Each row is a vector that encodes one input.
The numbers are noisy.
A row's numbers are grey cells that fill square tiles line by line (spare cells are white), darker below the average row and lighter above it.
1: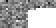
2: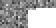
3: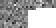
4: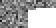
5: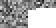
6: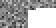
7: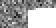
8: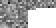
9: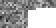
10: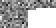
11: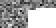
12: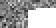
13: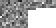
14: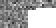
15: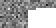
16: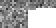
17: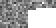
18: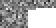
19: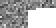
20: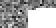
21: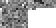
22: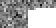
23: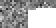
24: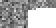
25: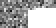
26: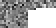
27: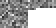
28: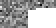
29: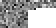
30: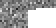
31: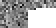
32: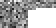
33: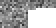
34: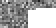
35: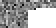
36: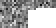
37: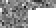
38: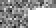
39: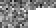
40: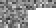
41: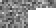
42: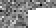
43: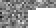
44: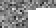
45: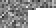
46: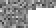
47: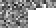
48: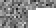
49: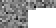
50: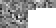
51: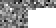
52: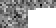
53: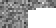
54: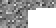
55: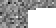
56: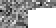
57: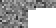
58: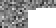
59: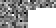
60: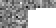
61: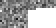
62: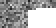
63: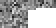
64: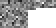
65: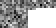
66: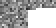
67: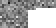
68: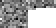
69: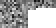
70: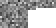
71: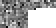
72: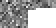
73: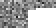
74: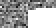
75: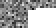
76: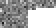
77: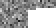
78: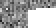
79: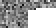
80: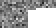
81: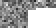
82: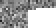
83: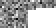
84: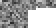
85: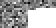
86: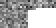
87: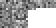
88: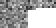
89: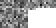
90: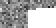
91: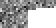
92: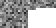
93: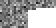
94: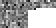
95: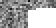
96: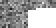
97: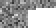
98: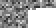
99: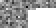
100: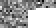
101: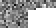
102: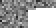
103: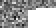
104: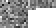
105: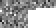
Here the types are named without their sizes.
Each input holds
either a node of a tree, or a list of points on a circle.
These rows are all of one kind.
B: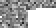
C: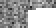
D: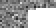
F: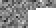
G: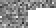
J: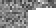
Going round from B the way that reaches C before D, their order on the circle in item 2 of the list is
B, J, C, F, D, G.
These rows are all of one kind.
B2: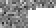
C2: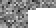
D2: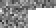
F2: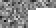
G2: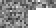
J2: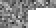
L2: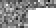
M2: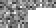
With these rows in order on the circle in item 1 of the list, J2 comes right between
F2 and L2.
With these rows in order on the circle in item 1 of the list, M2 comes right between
C2 and G2.
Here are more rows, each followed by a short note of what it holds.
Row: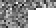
the empty list
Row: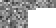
a list of two items
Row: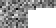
a list of two items
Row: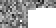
a node of a tree
